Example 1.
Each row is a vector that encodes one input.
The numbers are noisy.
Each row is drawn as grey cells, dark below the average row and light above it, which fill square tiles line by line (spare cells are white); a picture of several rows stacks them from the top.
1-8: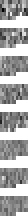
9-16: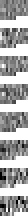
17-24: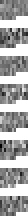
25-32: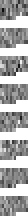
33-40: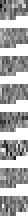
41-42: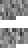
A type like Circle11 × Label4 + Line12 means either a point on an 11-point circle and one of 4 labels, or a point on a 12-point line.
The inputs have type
Bool × Bool × Bool + Unit.
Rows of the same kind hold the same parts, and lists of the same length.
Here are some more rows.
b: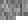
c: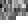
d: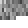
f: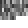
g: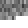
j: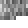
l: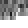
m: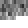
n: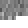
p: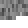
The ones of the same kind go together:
b, d, f, g, j, l, m, n, p
c

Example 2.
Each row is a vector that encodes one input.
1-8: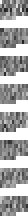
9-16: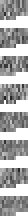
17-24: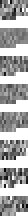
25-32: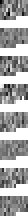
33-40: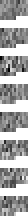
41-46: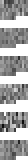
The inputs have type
Line9.
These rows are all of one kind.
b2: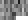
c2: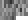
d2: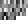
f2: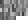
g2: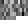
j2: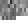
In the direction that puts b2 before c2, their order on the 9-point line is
j2, g2, f2, d2, b2, c2.
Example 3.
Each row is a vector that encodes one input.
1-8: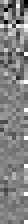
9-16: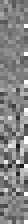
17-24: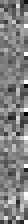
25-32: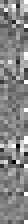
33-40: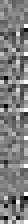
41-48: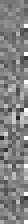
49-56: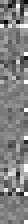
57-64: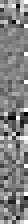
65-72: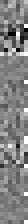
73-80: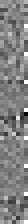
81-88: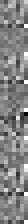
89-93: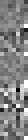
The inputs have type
Label7.
